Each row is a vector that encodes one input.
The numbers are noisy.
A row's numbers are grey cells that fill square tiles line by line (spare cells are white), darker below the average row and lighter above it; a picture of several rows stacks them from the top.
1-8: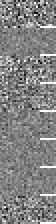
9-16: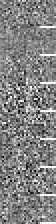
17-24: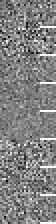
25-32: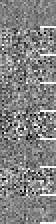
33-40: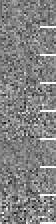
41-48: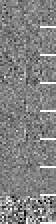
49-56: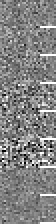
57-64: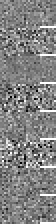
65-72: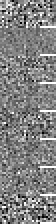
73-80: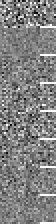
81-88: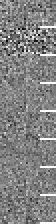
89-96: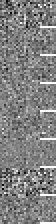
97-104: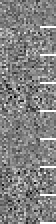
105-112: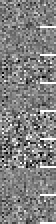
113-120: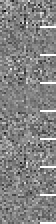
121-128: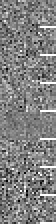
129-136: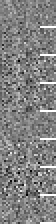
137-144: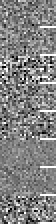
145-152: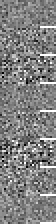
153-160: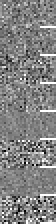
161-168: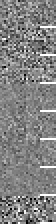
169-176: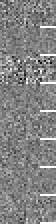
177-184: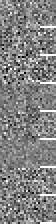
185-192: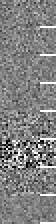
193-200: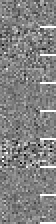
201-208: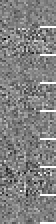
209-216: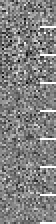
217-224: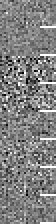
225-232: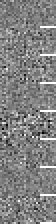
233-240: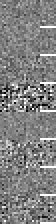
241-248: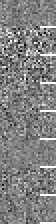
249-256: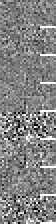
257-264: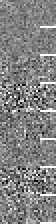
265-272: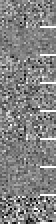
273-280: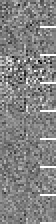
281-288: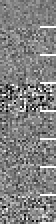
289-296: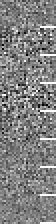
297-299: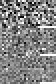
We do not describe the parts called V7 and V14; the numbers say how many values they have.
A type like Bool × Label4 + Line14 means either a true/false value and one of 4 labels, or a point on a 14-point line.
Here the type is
Label12 × (Line10 + V7) + V14.
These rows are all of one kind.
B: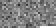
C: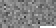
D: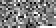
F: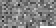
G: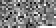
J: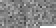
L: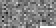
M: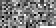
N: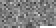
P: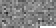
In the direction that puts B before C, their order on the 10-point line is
M, G, D, B, C, N, F, L, J, P.
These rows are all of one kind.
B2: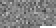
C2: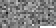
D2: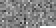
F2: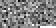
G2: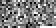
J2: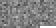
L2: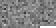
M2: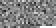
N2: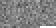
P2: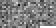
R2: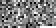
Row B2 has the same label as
F2 and L2.
